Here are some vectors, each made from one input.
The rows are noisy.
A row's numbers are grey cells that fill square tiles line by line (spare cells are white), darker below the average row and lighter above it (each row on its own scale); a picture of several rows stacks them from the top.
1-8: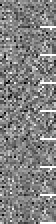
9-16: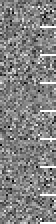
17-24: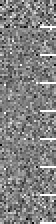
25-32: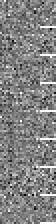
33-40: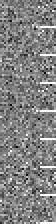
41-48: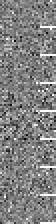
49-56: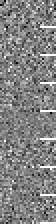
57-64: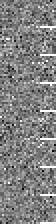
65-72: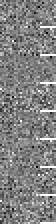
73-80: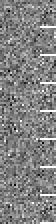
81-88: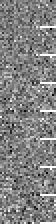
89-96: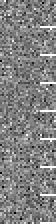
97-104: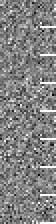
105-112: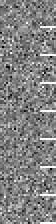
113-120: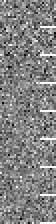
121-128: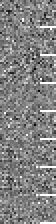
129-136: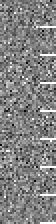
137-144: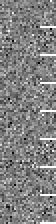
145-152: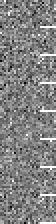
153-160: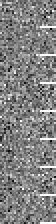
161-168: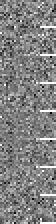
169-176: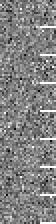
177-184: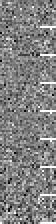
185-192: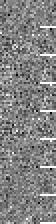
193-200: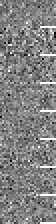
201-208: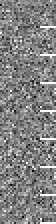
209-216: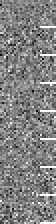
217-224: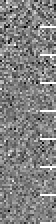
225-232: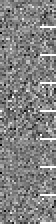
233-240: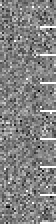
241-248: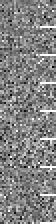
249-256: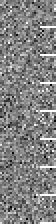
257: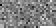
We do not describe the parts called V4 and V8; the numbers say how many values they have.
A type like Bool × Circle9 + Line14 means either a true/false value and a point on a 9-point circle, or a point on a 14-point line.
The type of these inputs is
(Label6 + V4 × V8) × (Line5 + Tree7).
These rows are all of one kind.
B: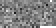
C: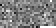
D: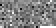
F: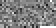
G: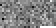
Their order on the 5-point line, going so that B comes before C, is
F, B, C, D, G.
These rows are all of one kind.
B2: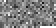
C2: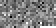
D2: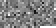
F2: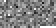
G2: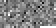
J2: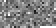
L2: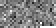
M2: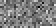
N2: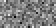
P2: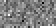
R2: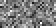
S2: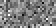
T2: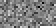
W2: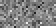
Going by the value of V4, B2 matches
D2, F2, J2 and R2.
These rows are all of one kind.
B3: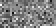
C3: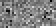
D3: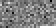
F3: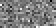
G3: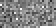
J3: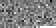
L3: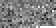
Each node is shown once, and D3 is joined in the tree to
C3.
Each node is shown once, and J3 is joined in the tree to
F3.
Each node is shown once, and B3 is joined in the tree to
G3.
